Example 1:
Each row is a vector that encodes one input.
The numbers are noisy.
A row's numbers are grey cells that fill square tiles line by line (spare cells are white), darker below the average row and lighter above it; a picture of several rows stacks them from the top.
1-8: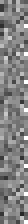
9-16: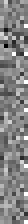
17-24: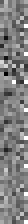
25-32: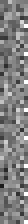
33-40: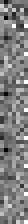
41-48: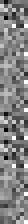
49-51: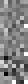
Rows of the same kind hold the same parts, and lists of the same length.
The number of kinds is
3.
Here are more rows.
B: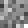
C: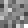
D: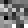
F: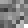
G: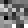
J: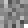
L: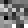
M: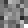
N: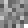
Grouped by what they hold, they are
B, C, J, N
D, G, L
F, M

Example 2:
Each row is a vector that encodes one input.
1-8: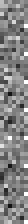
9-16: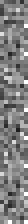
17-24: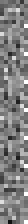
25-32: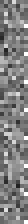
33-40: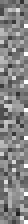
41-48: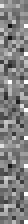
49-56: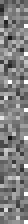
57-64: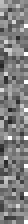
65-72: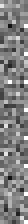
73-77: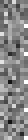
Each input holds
either a point on a 6-point line, or a point on a 7-point line.
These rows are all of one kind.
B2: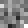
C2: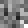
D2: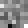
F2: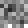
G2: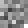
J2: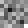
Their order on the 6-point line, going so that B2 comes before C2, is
F2, J2, G2, D2, B2, C2.
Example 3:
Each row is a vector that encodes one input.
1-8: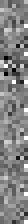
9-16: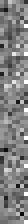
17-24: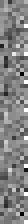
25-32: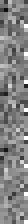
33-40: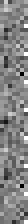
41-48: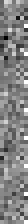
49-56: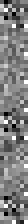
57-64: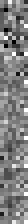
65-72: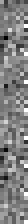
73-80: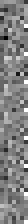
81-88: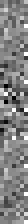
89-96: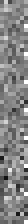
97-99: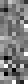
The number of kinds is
3.
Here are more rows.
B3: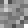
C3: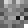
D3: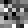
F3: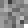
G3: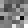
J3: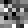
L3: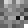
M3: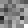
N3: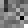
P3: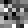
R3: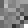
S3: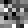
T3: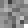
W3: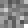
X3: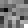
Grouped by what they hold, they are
B3, C3, F3, L3, R3, T3, W3
D3, J3, P3, S3
G3, M3, N3, X3

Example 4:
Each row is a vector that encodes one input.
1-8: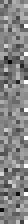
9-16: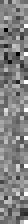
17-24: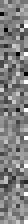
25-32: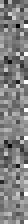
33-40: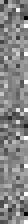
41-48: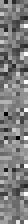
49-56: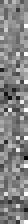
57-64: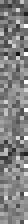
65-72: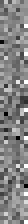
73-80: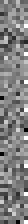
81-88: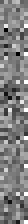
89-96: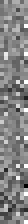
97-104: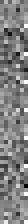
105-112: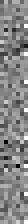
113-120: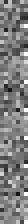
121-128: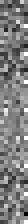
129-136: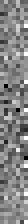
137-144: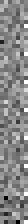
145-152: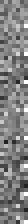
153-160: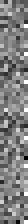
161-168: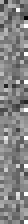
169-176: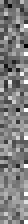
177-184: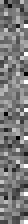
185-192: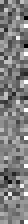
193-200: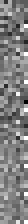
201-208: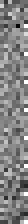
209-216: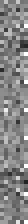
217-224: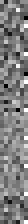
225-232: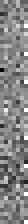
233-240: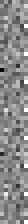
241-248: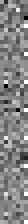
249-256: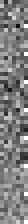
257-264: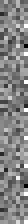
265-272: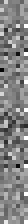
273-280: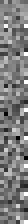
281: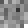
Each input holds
either a point on a 10-point circle, or a fixed value, or a node of a 19-node tree.
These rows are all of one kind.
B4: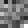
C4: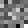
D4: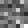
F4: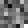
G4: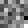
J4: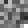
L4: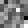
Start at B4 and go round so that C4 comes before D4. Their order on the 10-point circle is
B4, C4, F4, D4, G4, L4, J4.
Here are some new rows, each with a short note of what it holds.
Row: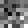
a fixed value
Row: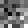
a fixed value
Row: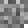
a node of a 19-node tree
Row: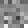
a node of a 19-node tree
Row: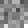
a node of a 19-node tree
